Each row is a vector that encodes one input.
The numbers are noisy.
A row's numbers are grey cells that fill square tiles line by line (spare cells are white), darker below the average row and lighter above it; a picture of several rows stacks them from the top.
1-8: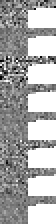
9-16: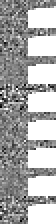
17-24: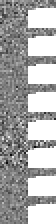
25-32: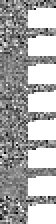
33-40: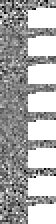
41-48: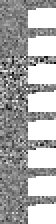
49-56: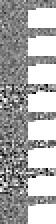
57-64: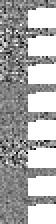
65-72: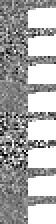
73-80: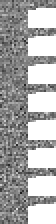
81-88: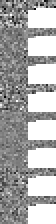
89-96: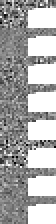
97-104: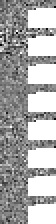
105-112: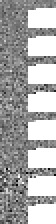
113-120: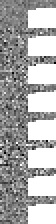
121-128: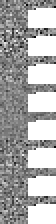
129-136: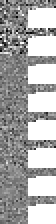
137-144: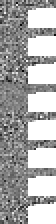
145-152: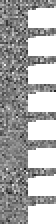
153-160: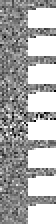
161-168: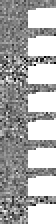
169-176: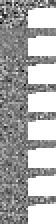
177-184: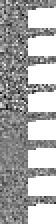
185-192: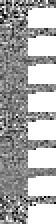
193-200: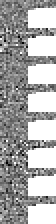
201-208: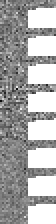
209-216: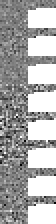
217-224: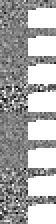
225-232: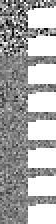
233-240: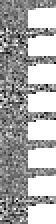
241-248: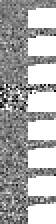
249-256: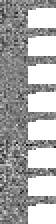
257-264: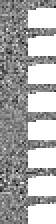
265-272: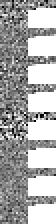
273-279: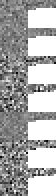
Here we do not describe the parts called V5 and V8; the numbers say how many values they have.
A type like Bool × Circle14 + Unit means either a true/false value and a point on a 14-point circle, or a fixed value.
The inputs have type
Bool × V8 + (Circle6 + Unit) × V5.
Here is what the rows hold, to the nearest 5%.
About 35% of them hold a true/false value and a value of V8. The rest hold a value of V5, together with either a point on a 6-point circle, or a fixed value.
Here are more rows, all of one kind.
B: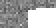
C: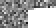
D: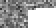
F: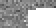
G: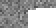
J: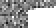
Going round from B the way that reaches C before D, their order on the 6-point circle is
B, C, G, D, J, F.
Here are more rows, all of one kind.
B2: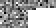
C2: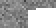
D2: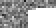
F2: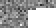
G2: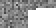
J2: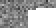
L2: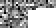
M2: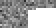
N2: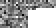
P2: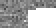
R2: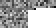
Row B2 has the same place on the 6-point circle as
D2, F2 and R2.
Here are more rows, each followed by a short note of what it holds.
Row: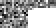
a true/false value and a value of V8
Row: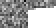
a value of V5
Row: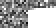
a value of V5
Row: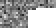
a value of V5
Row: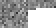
a true/false value and a value of V8
